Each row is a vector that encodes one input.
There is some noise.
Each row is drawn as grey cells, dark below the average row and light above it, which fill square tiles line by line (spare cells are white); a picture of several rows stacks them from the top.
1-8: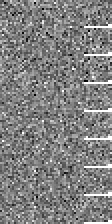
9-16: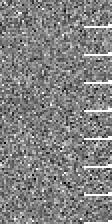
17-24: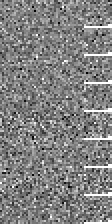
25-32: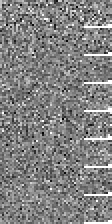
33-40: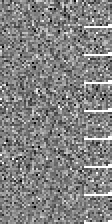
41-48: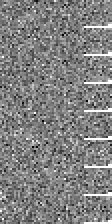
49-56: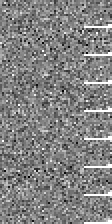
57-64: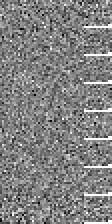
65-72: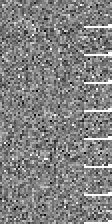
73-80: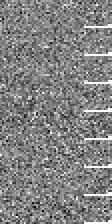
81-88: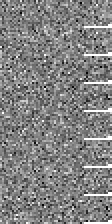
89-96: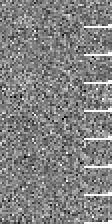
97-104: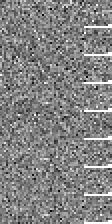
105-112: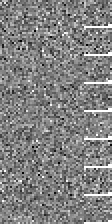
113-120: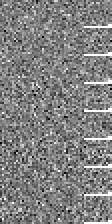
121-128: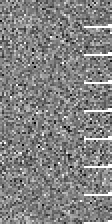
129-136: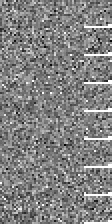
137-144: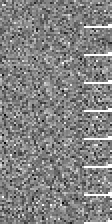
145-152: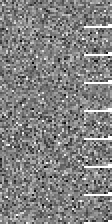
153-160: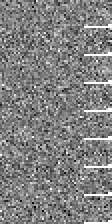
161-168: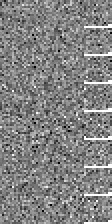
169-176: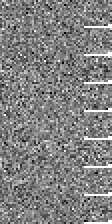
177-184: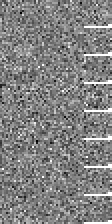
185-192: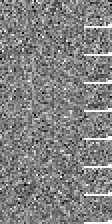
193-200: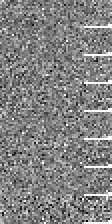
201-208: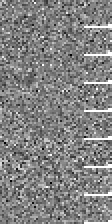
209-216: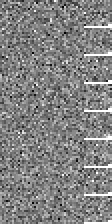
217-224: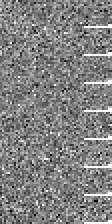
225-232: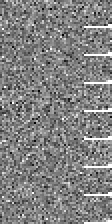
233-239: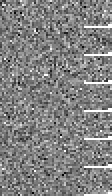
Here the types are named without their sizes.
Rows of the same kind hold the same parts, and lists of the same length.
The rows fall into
2 kinds.
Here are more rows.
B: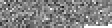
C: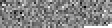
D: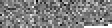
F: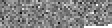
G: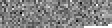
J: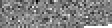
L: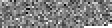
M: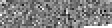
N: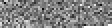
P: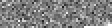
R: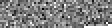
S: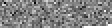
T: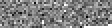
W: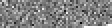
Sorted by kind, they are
B, C, F, G, J, N, P, S, W
D, L, M, R, T

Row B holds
a point on a circle and four true/false values.
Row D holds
a point on each of two circles.
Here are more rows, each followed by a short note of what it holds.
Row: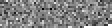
a point on each of two circles
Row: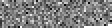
a point on each of two circles
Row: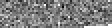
a point on each of two circles
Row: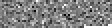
a point on each of two circles
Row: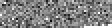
a point on each of two circles
